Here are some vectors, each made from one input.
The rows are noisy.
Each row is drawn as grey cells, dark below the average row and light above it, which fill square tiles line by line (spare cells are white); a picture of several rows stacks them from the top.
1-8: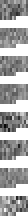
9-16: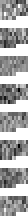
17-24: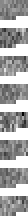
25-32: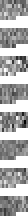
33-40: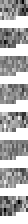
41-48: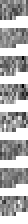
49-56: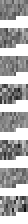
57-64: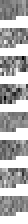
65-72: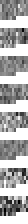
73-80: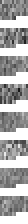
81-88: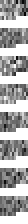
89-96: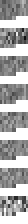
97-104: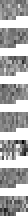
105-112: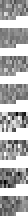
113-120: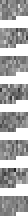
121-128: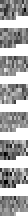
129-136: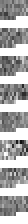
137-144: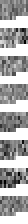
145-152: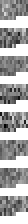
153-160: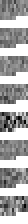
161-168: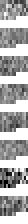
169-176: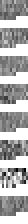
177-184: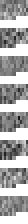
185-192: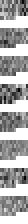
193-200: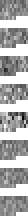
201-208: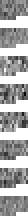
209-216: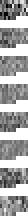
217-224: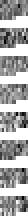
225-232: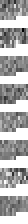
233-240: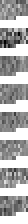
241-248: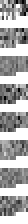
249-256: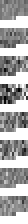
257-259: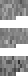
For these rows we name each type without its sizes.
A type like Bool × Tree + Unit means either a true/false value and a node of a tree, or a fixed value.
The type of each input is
Bool × Bool × Bool × (Circle + Unit) + Label.
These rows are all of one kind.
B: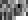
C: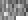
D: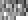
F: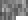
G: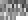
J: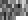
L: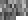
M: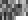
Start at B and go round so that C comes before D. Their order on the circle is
B, F, C, D, G, L, M, J.
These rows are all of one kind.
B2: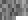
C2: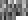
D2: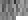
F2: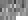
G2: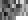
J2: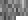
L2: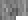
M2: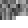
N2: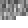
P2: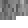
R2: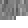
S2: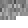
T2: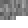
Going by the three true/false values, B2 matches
D2, N2 and T2.
